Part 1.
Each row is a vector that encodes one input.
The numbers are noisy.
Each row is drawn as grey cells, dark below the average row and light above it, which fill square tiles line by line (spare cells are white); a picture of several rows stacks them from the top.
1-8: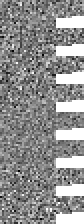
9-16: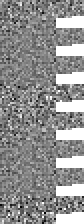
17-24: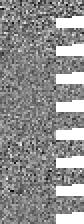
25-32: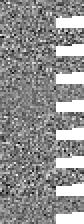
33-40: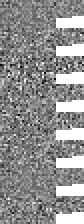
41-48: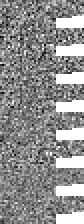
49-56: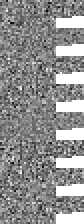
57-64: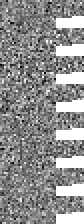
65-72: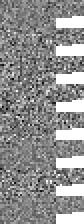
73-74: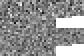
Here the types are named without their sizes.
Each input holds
a node of a tree.
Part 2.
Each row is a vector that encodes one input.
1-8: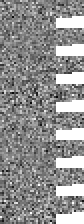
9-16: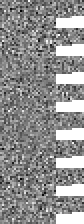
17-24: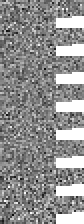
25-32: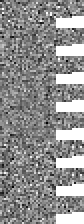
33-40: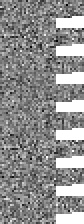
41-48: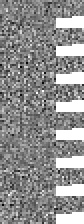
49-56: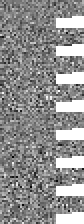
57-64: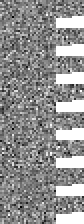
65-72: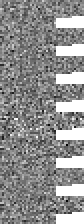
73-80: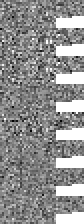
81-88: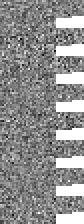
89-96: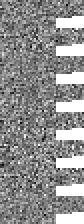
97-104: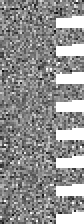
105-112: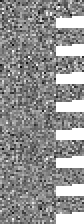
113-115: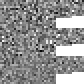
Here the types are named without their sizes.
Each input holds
a node of a tree.
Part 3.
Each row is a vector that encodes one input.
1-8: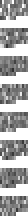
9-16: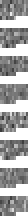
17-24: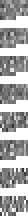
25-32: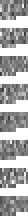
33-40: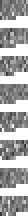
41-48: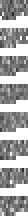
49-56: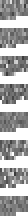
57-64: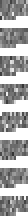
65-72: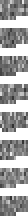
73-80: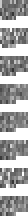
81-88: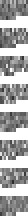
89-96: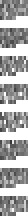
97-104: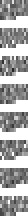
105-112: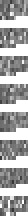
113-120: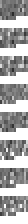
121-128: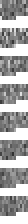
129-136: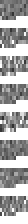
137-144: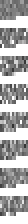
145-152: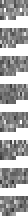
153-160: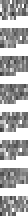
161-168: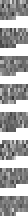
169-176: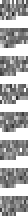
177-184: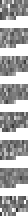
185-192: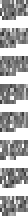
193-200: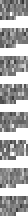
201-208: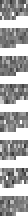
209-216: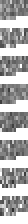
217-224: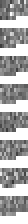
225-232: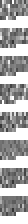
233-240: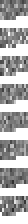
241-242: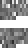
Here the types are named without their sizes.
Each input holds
a point on a line.
